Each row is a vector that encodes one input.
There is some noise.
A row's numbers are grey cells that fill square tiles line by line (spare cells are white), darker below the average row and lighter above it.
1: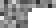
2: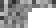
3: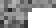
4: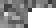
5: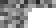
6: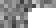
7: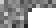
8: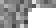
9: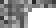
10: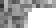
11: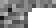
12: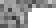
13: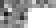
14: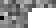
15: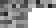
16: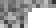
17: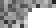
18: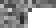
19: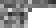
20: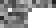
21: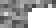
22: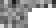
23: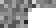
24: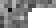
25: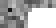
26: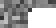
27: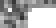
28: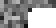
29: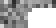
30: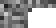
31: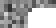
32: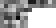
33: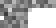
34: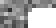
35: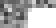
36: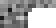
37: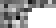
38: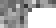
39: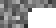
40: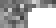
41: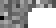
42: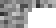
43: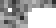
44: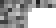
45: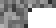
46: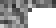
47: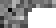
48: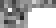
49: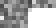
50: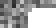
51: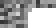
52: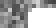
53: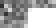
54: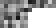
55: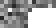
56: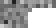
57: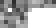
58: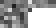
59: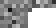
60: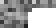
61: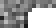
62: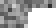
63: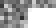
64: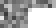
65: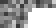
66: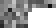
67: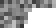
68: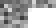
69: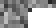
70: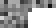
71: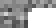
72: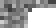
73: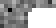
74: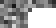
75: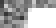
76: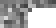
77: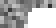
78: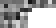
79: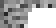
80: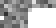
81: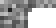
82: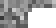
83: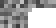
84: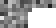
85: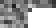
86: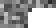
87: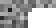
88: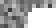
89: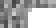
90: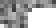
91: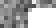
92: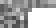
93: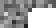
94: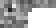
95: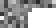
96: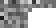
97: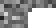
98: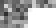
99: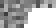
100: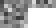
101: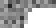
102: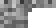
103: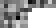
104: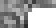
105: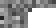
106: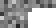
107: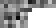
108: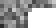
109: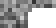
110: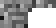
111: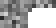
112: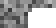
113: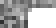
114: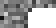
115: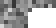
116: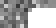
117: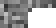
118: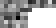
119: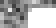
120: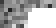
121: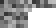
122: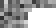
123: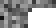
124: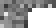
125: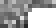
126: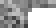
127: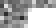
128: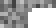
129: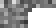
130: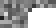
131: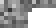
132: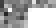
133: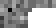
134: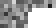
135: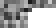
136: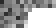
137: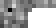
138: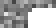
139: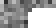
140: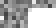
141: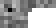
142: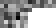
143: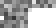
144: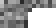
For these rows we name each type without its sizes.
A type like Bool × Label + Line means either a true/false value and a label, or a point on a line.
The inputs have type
List(Circle).
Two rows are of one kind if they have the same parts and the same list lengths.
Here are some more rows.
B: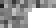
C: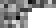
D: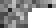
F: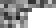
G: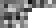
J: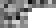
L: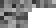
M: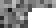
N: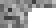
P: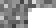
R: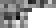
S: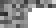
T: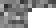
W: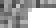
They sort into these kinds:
B, L, N, W
C, F, G, J, R
D, M, S, T
P

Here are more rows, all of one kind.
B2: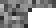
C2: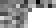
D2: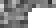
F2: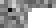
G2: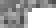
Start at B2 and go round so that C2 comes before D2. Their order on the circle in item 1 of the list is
B2, G2, C2, F2, D2.
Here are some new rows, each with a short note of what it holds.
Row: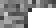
a list of two items
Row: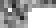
a list of one item
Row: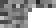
a list of three items
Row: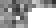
a list of one item
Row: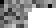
a list of three items
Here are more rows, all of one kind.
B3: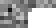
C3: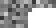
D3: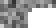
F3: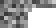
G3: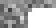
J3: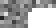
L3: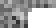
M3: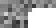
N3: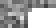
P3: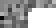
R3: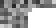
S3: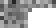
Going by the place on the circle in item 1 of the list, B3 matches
M3 and P3.
